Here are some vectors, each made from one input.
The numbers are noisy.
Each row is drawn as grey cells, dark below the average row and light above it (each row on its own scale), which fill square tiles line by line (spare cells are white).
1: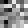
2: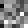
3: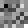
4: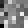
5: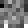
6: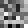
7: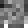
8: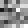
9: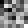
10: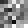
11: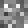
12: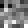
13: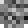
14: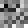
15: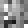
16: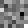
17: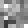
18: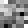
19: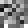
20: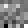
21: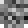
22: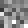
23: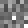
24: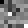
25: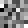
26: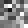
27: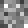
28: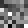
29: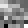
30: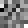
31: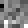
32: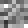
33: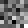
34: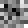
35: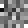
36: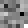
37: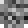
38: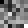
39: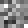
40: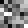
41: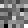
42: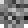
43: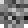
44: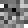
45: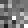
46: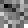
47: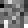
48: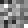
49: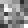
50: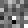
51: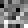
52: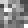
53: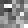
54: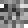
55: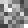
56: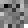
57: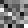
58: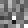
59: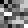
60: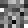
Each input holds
either a fixed value, or a node of each of two 8-node trees.
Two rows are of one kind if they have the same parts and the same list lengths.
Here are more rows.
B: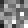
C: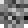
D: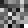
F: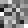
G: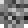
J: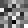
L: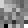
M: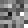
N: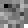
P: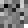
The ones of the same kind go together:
B, D, F, J, L, M, N, P
C, G

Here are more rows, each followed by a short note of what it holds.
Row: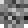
a fixed value
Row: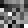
a node of each of two 8-node trees
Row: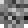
a fixed value
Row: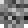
a fixed value
